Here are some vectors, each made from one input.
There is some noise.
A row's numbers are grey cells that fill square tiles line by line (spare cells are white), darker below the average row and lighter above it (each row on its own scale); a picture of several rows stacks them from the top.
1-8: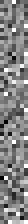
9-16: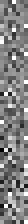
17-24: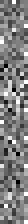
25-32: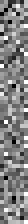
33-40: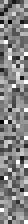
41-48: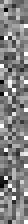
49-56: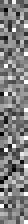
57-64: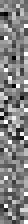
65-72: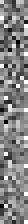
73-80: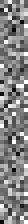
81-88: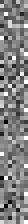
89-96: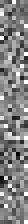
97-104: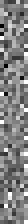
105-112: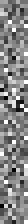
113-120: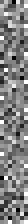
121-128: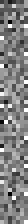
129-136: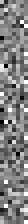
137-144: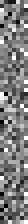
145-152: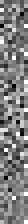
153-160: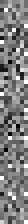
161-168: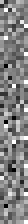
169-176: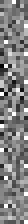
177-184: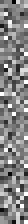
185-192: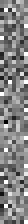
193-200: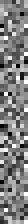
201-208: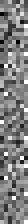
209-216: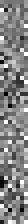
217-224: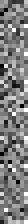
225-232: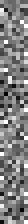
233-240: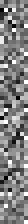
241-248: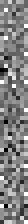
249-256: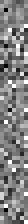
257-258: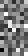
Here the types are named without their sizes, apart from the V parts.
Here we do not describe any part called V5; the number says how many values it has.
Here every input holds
a point on a line, together with either three true/false values, or a value of V5.
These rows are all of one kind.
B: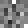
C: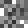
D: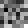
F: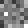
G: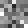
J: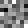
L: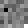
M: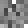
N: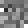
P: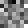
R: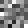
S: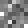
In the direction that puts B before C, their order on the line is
M, B, D, L, F, J, R, S, P, G, C, N.
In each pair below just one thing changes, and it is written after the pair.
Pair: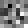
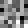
the place on the line
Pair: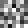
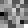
the place on the line
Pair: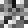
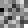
the place on the line
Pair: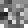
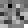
the value of V5
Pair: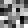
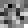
the place on the line
